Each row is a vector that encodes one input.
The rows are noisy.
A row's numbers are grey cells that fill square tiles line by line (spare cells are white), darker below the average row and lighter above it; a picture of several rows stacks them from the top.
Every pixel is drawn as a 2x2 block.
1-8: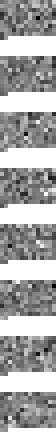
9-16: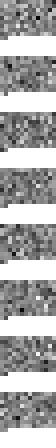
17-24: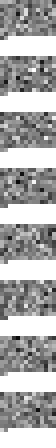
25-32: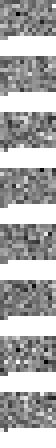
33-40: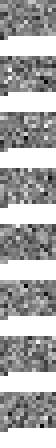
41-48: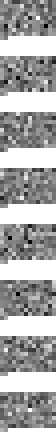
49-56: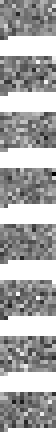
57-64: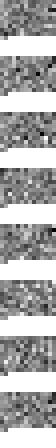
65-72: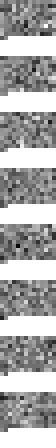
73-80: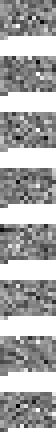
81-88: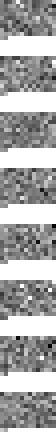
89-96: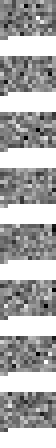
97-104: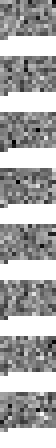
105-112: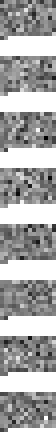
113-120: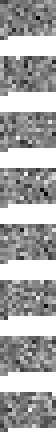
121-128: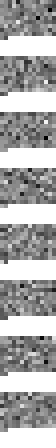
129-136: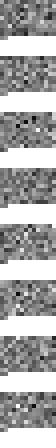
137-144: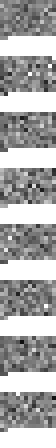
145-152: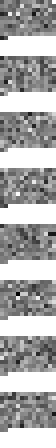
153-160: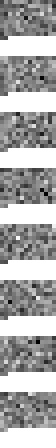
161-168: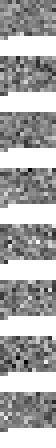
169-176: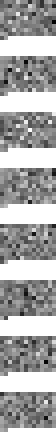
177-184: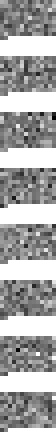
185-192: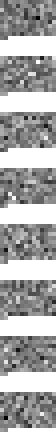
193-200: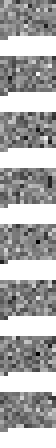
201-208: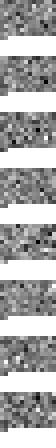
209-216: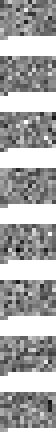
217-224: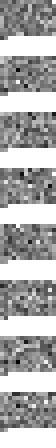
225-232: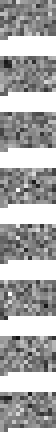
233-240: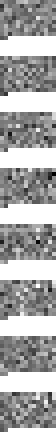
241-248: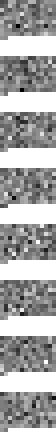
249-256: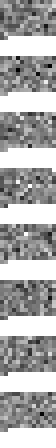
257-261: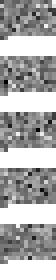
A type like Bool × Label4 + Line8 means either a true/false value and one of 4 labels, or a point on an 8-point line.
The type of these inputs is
Label10 × Label10 × Label10 × Line9 × Tree9 × Tree9.
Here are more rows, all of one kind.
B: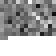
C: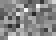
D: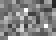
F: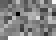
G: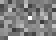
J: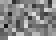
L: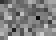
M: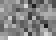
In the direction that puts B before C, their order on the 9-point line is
J, L, M, D, G, F, B, C.
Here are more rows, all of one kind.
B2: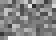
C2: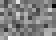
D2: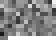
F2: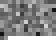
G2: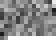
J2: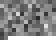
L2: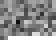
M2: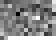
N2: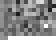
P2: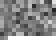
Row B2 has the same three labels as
D2, F2, G2 and P2.
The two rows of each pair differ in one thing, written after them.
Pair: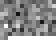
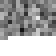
the node of one of the two trees
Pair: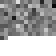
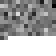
one of the three labels
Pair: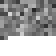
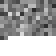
the node of one of the two trees
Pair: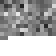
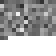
the node of one of the two trees
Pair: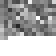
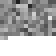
the node of one of the two trees
